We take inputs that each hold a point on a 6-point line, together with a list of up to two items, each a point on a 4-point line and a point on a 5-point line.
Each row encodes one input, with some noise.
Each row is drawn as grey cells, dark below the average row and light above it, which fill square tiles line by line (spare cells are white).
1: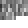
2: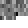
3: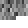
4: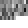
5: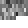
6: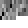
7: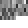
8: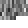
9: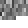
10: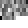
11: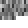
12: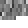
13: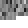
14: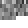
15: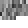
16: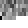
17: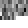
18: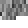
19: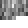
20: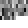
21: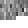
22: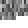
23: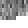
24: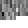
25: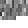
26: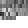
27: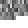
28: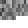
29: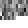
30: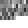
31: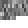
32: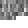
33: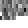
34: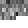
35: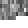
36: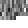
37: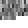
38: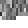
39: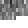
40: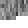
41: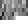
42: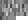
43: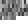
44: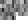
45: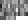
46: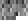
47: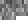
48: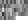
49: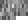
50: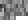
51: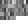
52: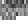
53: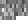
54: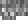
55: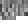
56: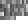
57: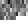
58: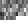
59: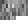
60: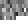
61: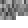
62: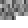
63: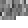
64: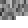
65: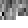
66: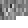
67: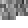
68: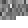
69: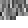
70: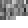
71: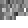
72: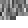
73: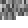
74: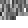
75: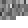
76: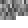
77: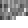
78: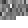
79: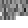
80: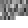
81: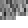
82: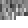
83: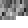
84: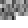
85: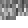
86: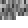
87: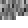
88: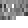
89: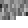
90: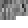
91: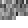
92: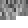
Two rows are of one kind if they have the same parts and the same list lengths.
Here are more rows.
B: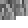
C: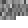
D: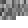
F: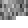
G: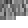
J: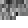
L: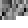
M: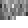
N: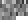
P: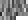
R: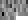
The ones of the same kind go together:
B, G, J, L, N
C, D, P
F, M, R

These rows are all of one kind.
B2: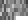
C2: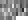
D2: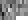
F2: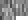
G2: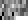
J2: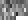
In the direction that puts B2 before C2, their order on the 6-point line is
G2, B2, F2, D2, C2, J2.
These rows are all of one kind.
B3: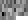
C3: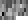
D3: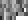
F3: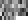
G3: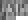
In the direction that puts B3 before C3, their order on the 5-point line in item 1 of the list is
G3, D3, B3, C3, F3.
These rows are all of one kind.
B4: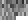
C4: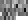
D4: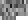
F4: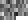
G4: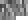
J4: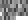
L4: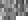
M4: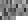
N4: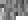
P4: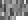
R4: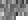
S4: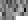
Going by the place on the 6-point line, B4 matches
D4, L4, N4 and R4.
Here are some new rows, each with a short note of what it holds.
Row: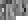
a point on a 6-point line, together with a list of one item
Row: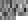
a point on a 6-point line, together with a list of one item
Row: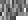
a point on a 6-point line, together with the empty list
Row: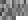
a point on a 6-point line, together with the empty list
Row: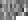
a point on a 6-point line, together with a list of two items
